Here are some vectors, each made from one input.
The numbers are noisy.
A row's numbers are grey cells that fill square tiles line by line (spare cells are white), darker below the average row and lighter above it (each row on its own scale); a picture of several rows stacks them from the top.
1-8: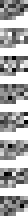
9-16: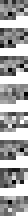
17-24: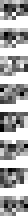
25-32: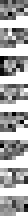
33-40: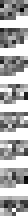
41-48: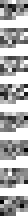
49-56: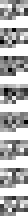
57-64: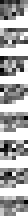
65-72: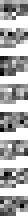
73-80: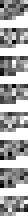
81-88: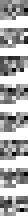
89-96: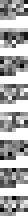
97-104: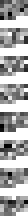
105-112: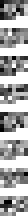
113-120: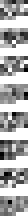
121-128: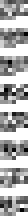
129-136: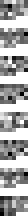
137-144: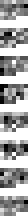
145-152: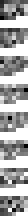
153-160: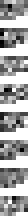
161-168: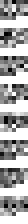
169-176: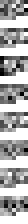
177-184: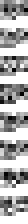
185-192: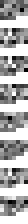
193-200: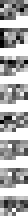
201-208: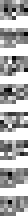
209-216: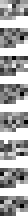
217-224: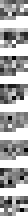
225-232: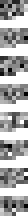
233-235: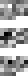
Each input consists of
a point on a 16-point circle and a true/false value.
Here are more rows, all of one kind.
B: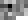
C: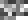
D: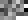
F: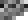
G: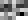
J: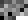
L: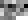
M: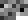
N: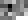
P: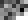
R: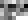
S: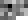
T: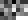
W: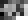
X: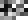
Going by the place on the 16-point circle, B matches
L, N, R and S.
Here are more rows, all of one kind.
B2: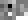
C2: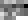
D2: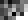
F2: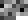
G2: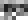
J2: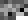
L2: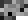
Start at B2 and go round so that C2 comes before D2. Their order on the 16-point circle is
B2, C2, G2, J2, L2, F2, D2.
